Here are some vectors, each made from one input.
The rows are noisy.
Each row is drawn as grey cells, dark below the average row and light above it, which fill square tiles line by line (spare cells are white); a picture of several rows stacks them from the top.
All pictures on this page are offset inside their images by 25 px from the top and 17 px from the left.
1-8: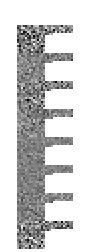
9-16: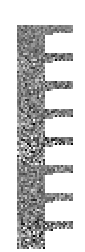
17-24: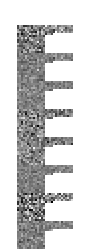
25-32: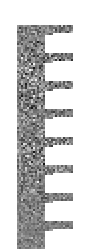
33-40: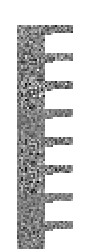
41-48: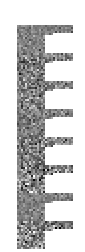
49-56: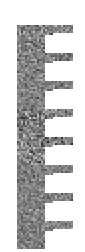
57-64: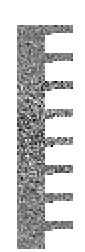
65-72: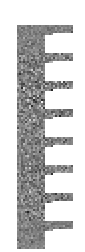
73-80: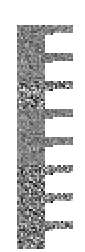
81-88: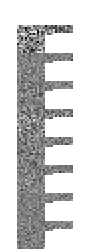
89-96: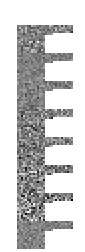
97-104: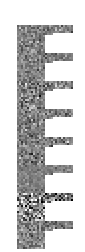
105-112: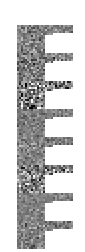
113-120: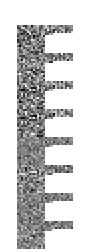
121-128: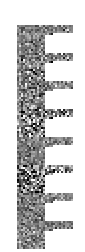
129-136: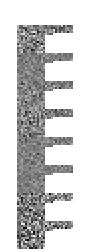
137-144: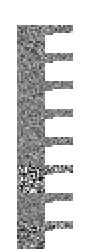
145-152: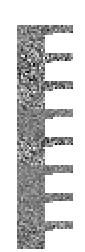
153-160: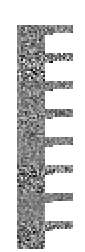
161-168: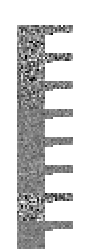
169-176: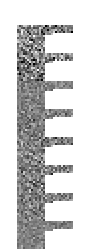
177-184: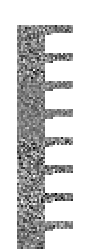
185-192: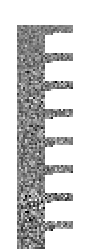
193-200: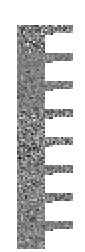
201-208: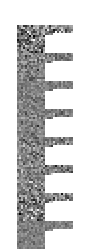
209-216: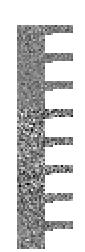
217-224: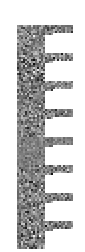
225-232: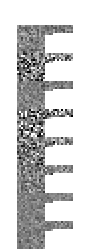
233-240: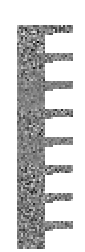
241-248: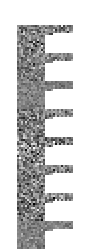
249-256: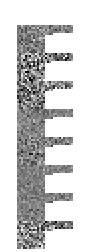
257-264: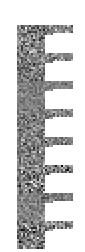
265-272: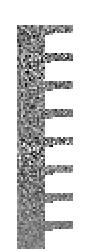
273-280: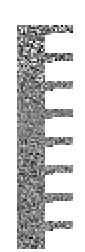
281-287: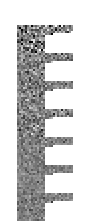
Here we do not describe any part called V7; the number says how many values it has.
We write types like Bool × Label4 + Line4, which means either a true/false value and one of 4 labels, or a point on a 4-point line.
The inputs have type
Bool × Line9 + (Tree9 + Unit) × Tree12 × V7.
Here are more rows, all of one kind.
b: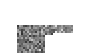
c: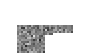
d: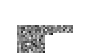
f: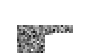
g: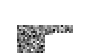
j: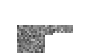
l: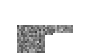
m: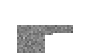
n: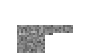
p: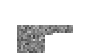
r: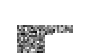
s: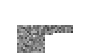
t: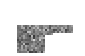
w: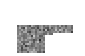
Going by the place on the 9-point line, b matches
c, l, n and w.
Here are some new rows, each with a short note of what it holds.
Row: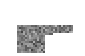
a node of a 12-node tree and a value of V7
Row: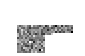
a point on a 9-point line and a true/false value
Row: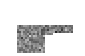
a node of a 12-node tree and a value of V7
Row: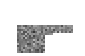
a node of a 12-node tree and a value of V7
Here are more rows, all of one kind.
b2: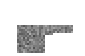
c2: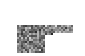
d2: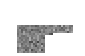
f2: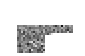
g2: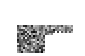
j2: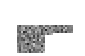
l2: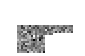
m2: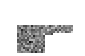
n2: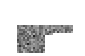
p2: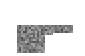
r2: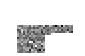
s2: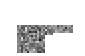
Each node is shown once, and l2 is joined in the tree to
c2, m2 and n2.
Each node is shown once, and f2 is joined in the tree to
n2.
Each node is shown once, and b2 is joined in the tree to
m2 and r2.
